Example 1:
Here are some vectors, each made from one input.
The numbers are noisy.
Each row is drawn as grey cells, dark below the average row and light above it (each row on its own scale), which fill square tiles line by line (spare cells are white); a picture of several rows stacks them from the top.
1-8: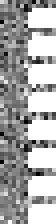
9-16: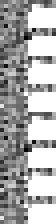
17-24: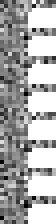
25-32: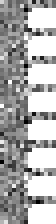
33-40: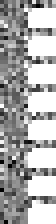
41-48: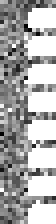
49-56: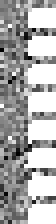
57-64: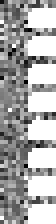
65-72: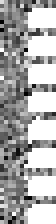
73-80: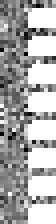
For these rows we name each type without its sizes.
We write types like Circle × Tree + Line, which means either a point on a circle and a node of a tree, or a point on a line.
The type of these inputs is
Label.
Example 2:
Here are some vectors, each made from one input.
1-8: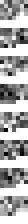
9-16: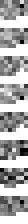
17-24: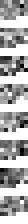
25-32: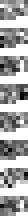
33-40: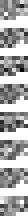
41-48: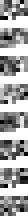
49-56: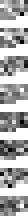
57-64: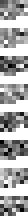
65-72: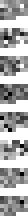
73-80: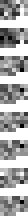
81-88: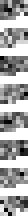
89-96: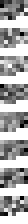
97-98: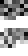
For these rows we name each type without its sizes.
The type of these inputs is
Label.
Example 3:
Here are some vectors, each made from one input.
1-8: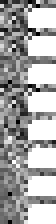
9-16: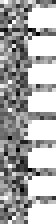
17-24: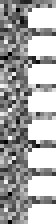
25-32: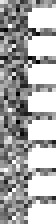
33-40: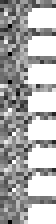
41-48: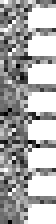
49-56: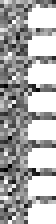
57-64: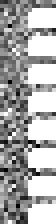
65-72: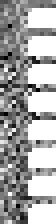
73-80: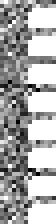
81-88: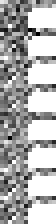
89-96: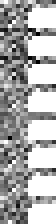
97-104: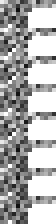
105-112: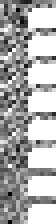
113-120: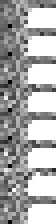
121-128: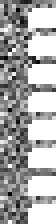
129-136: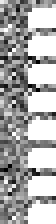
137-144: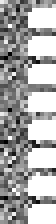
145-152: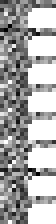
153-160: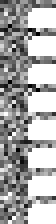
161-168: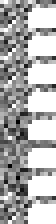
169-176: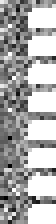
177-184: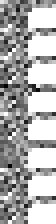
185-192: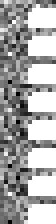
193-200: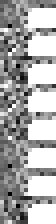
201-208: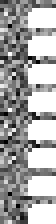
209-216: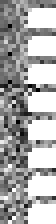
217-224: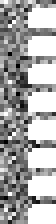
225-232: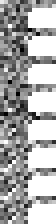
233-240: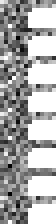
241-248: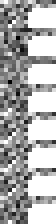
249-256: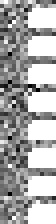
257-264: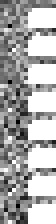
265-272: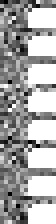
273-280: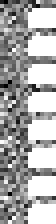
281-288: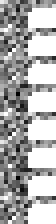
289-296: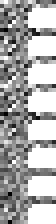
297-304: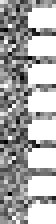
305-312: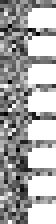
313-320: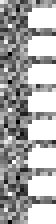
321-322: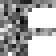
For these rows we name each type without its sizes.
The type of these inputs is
Line.
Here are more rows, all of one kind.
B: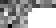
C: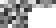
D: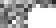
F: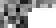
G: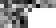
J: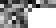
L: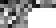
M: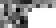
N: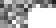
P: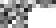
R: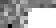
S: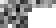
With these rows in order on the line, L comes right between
B and J.
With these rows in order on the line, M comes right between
F and G.
